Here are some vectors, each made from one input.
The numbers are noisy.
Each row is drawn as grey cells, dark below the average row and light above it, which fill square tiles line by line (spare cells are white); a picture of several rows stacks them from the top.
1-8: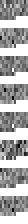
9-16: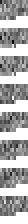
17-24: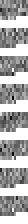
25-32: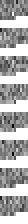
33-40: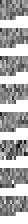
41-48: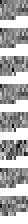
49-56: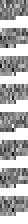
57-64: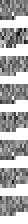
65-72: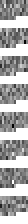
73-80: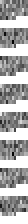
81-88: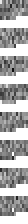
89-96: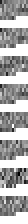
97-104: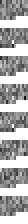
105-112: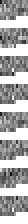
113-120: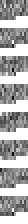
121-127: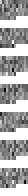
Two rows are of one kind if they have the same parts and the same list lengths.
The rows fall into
3 kinds.
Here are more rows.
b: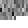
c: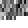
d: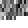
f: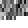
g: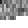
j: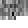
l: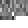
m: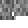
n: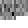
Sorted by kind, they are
b, j, n
c, d, f
g, l, m

